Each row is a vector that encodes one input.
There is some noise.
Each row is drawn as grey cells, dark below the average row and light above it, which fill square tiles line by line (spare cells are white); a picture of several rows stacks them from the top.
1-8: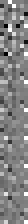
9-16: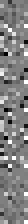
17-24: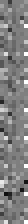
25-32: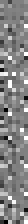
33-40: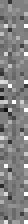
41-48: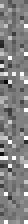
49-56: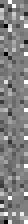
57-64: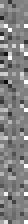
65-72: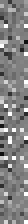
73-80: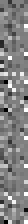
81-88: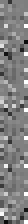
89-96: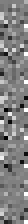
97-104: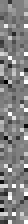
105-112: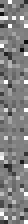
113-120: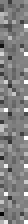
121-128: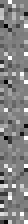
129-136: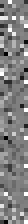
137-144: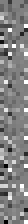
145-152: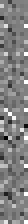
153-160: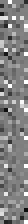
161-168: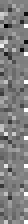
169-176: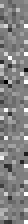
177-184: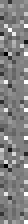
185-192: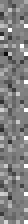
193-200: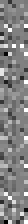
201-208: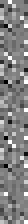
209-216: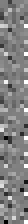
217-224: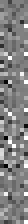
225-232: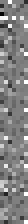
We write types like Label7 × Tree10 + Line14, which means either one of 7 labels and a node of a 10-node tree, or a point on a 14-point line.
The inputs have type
Line10.
